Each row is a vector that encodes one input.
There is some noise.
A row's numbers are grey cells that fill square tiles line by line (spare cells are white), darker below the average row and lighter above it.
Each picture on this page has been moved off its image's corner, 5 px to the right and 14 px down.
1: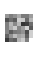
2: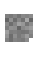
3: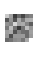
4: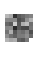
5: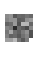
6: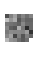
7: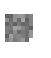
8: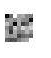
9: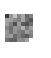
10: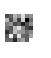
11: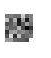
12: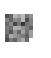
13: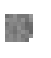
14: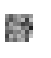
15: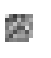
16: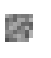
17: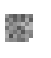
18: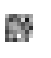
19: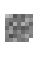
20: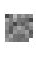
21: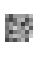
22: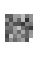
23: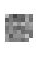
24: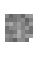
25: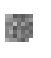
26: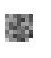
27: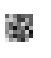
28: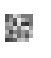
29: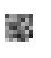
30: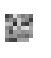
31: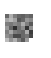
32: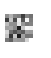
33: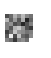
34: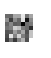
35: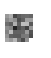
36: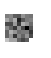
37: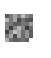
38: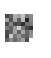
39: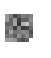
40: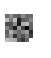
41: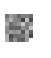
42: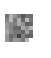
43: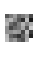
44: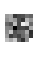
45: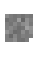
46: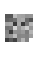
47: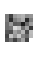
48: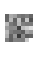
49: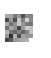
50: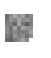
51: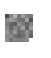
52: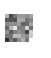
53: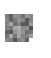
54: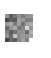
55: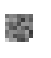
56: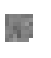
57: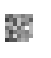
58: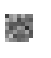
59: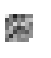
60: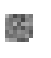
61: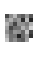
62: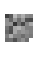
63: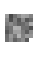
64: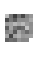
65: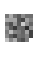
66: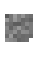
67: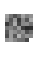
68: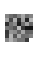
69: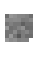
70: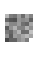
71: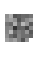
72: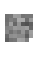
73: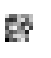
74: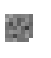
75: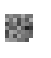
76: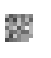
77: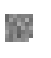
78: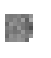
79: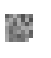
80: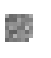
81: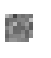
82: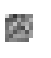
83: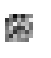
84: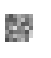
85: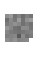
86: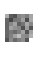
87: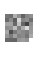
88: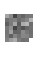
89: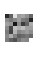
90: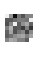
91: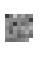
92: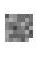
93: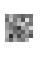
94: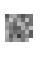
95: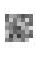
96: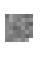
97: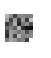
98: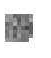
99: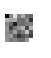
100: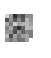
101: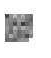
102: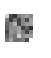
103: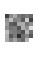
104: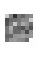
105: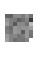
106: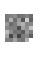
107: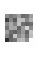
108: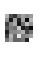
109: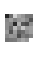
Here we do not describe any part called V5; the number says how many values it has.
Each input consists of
a point on a 7-point line, together with either four true/false values, or a value of V5.
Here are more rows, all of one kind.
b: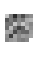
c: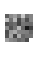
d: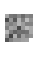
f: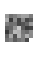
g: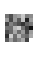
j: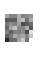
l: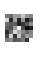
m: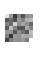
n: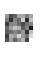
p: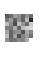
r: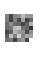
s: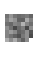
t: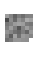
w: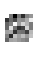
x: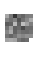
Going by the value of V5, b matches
n, p, w and x.
